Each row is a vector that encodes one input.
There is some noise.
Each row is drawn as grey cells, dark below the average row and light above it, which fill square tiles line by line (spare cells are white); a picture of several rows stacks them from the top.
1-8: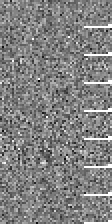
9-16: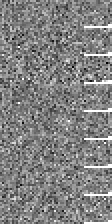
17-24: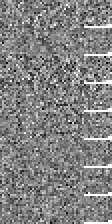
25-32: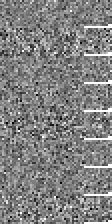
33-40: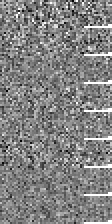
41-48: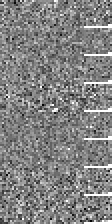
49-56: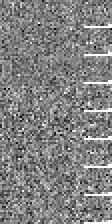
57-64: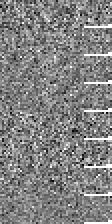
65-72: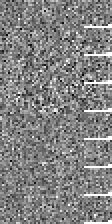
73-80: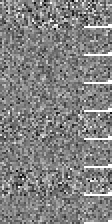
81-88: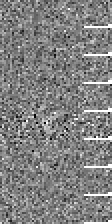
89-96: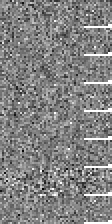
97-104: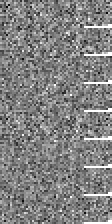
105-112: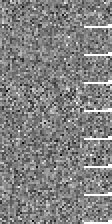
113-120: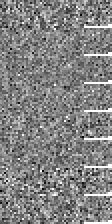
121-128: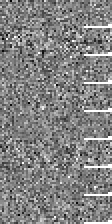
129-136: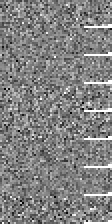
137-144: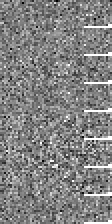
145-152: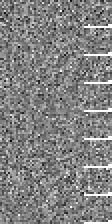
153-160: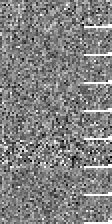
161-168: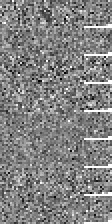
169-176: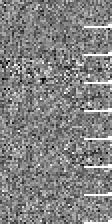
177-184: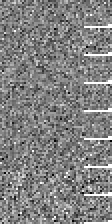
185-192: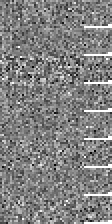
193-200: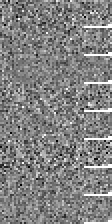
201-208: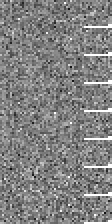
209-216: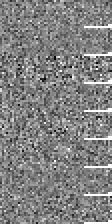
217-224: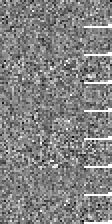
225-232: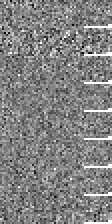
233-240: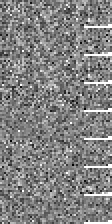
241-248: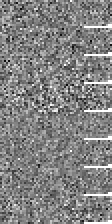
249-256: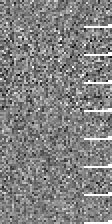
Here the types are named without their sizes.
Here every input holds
either a point on a line and a true/false value, or a list of points on a circle.
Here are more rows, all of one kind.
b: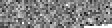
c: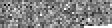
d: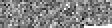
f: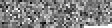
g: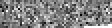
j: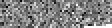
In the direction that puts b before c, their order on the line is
g, b, f, d, c, j.
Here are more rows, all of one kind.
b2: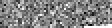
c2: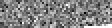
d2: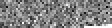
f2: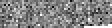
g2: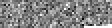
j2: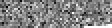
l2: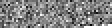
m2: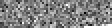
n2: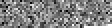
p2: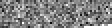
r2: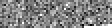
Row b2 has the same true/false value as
f2, g2 and r2.
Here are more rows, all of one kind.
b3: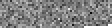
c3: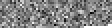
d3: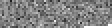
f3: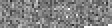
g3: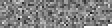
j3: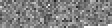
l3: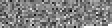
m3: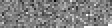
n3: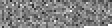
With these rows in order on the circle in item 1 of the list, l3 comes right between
c3 and m3.
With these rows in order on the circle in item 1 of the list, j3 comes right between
g3 and m3.
